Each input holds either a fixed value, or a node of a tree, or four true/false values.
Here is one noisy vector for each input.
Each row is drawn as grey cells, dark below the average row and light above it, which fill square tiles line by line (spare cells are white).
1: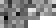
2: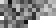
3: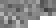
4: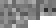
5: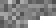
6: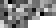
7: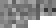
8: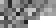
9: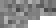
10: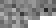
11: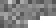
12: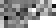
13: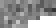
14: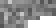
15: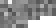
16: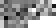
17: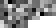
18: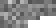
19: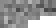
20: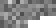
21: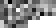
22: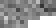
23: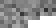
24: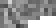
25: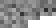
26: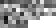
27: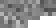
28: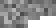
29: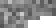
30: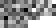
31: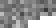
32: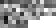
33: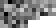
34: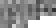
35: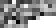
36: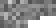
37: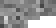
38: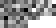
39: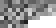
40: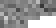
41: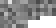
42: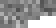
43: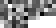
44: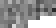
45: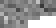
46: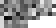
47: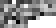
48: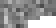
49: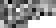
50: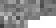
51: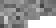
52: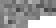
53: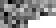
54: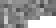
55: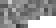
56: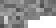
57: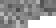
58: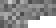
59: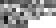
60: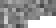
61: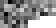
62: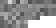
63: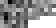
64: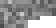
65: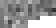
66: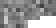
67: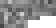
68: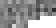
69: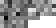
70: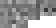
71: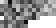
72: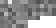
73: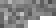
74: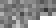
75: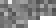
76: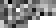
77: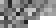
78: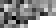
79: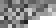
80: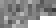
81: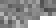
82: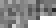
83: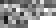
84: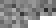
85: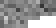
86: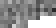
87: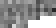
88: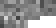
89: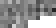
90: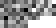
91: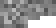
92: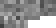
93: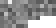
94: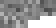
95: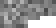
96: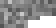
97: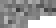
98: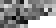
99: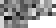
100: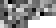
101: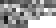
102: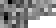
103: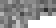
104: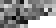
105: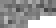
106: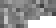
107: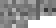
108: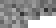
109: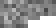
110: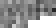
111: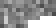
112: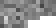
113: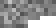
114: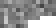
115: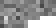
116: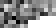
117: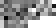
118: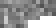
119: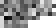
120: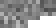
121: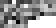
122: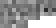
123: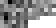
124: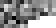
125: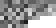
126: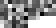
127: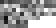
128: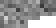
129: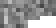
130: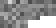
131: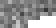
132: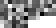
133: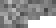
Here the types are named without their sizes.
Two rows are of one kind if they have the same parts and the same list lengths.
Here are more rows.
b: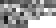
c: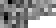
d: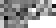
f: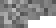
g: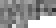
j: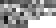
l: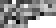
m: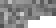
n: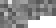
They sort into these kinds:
b, j
c, d, l
f, g, m, n

